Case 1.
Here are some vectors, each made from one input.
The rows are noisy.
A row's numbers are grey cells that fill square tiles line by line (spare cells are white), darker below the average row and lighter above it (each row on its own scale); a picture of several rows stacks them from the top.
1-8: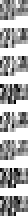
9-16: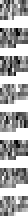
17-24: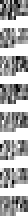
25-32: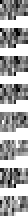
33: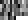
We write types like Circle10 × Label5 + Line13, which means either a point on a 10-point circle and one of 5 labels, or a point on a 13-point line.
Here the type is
Line5.
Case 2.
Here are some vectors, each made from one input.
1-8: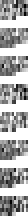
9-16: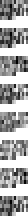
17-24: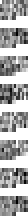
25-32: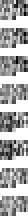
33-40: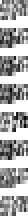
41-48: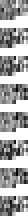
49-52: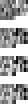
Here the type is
Line6.
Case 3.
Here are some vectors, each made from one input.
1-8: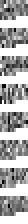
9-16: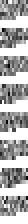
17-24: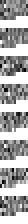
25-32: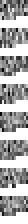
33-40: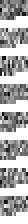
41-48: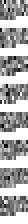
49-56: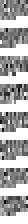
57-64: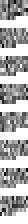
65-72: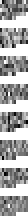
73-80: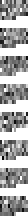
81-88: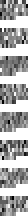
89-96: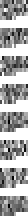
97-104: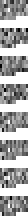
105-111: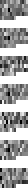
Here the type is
Label12.
